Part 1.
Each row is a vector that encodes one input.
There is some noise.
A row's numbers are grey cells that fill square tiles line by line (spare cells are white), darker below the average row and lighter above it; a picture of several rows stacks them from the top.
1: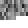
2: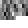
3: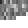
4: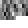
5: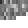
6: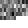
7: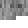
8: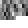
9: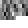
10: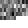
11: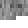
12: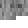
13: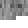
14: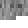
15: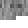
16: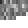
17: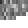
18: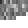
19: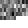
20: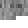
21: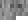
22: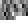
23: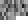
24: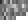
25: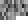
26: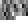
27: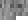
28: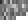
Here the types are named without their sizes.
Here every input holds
a point on a line.
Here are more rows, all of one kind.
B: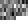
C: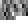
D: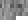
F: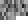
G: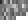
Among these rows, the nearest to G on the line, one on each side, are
B and D.
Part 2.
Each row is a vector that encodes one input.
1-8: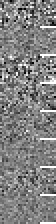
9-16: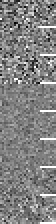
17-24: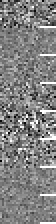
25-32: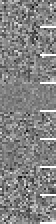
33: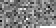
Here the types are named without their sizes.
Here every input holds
a point on a line.
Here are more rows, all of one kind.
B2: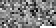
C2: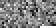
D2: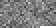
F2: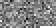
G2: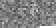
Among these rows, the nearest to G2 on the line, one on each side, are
D2 and F2.
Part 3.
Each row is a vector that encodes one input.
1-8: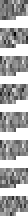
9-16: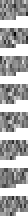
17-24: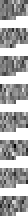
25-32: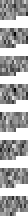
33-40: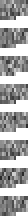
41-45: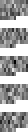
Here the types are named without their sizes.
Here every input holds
a point on a circle.
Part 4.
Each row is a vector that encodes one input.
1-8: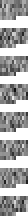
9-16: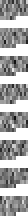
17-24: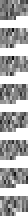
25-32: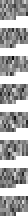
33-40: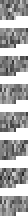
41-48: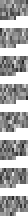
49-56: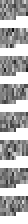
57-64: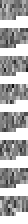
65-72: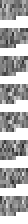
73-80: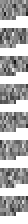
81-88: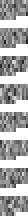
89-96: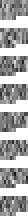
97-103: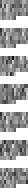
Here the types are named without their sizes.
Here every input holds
a point on a circle.
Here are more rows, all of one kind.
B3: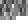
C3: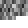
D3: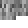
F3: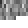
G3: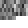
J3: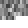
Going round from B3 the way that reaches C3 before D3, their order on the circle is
B3, C3, G3, F3, D3, J3.
